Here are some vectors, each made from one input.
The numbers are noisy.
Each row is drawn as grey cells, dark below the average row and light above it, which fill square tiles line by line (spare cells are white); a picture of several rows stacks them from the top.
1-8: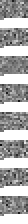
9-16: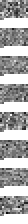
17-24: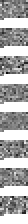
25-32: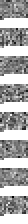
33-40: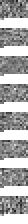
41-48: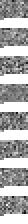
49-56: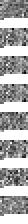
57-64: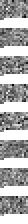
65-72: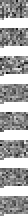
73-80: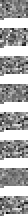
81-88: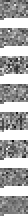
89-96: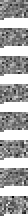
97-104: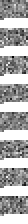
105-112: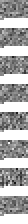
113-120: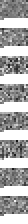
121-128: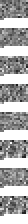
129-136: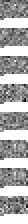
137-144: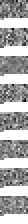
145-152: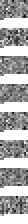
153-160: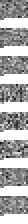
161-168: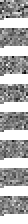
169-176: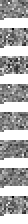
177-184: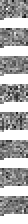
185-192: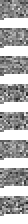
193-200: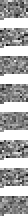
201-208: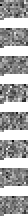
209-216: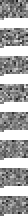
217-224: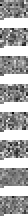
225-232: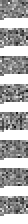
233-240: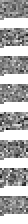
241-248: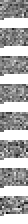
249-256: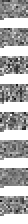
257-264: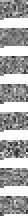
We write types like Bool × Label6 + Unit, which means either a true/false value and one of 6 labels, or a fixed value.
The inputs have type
Tree13 + Tree16.
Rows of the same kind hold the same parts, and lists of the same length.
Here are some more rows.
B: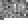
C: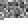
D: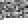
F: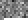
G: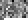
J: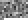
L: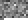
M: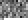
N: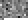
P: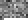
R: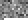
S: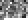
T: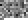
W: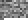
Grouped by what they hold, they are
B, L, N, P, R, W
C, D, F, G, J, M, S, T

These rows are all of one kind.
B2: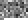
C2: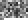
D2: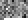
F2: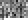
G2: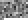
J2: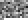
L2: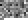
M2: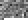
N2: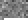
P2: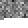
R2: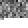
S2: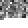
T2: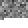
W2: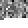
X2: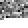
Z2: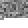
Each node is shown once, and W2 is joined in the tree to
D2 and S2.
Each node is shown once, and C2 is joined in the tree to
B2.
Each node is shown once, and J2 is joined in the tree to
G2 and X2.
